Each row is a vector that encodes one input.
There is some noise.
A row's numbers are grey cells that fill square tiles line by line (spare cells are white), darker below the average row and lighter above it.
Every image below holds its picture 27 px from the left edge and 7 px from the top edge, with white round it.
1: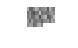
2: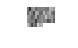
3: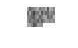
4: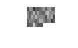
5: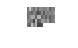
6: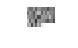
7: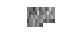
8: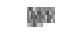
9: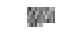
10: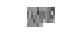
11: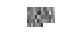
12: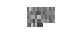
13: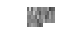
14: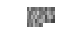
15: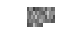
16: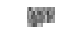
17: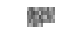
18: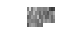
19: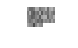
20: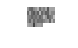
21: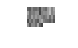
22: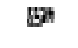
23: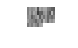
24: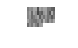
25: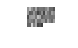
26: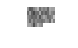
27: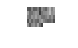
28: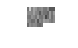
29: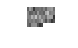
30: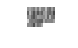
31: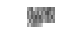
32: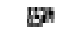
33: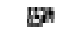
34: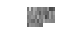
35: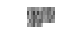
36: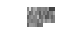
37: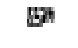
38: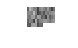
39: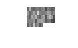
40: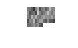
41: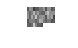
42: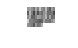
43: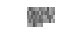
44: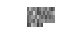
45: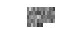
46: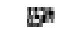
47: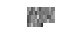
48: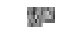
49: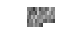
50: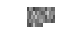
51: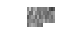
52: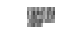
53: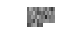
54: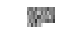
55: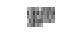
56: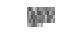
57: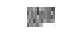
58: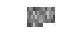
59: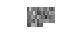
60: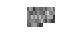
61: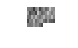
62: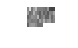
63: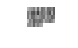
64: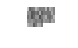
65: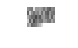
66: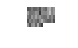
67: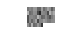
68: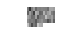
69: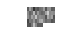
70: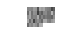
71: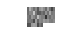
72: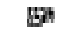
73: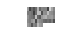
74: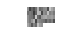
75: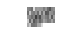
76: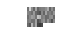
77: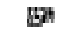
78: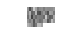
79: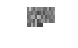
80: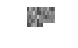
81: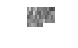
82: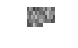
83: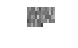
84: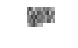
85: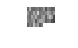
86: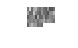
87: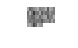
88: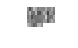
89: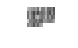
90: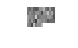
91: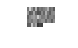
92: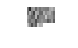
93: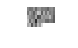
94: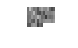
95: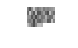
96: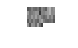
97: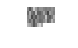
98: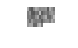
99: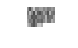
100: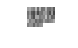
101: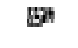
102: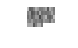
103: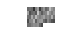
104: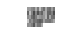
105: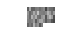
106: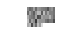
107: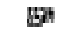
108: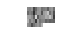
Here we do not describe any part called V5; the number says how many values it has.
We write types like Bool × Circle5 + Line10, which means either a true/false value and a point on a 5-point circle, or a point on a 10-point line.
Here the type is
List2(Bool × V5).
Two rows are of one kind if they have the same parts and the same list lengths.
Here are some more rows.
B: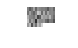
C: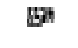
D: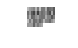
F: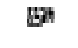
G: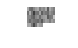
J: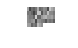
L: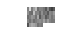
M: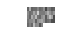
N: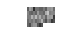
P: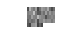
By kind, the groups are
B, J, M, N
C, F
D, G, L, P

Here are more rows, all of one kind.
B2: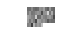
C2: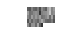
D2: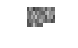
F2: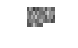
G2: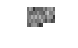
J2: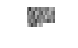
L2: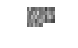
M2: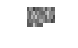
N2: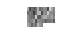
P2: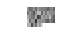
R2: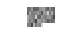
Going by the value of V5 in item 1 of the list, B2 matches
D2, F2, M2 and R2.
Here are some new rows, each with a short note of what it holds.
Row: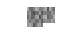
a list of two items
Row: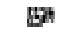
the empty list
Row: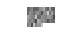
a list of one item
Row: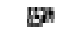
the empty list
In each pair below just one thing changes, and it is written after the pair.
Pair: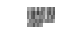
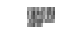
the true/false value in item 2 of the list
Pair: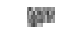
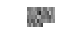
the true/false value in item 1 of the list
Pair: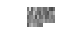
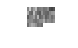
the value of V5 in item 2 of the list
